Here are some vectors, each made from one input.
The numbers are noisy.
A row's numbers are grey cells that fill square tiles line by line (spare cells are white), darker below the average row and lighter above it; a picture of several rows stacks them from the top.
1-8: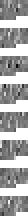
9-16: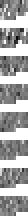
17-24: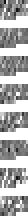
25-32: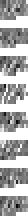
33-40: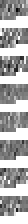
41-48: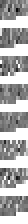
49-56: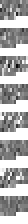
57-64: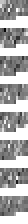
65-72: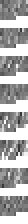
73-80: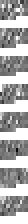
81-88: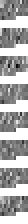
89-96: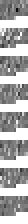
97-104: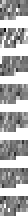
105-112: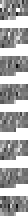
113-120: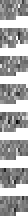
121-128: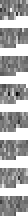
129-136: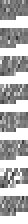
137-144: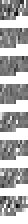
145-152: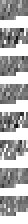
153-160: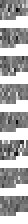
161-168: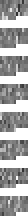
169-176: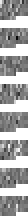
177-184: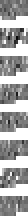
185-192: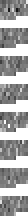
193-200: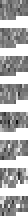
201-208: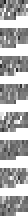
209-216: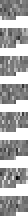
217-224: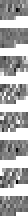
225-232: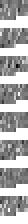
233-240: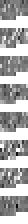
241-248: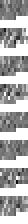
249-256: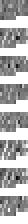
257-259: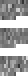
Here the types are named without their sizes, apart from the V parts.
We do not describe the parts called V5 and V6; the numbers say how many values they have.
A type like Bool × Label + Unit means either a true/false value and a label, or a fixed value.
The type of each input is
(Bool × Circle + V5) × V6 + Unit.
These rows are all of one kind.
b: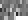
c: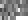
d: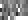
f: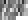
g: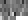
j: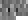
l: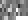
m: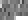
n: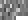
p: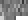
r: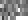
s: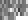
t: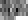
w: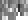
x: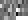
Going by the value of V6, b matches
d, j, m and t.
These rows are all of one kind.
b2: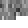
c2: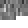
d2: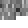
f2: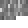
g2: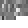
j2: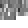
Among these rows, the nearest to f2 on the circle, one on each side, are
b2 and d2.
